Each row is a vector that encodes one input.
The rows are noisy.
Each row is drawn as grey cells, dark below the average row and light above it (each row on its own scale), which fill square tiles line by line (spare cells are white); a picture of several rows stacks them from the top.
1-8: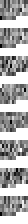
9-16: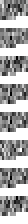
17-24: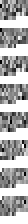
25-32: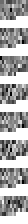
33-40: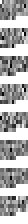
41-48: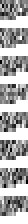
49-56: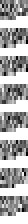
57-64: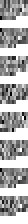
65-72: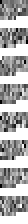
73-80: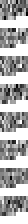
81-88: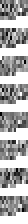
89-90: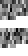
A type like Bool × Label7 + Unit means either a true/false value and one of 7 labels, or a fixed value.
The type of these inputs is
Line15.
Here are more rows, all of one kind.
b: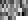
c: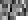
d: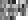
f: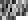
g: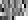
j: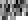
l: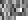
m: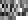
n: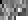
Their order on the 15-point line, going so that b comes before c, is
l, n, b, m, c, f, d, g, j.
